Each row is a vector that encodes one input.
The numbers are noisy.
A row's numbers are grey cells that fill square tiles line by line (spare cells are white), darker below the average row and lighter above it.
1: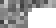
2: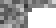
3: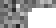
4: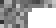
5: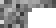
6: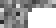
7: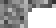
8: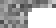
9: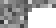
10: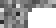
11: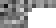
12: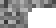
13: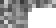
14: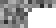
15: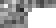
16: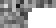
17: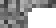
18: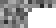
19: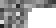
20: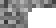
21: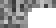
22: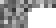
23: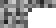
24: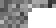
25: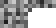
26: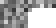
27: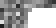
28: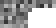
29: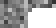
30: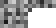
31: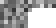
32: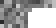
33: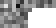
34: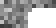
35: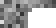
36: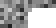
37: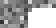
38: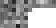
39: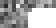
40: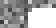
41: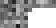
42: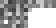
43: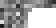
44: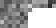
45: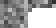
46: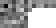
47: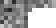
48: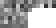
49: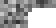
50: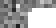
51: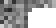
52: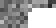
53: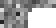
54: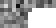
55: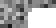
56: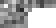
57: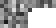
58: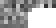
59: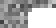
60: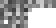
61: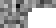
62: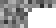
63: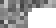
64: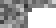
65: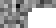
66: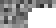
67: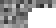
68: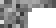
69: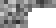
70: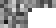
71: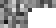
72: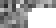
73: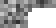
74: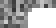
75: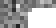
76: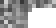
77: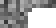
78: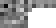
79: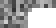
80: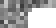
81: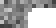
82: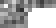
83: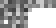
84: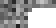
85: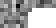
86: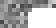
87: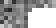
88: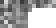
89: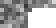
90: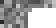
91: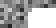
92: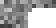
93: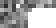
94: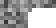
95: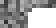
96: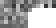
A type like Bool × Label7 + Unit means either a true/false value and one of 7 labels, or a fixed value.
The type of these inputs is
Bool × Bool × Bool × Bool × Bool.
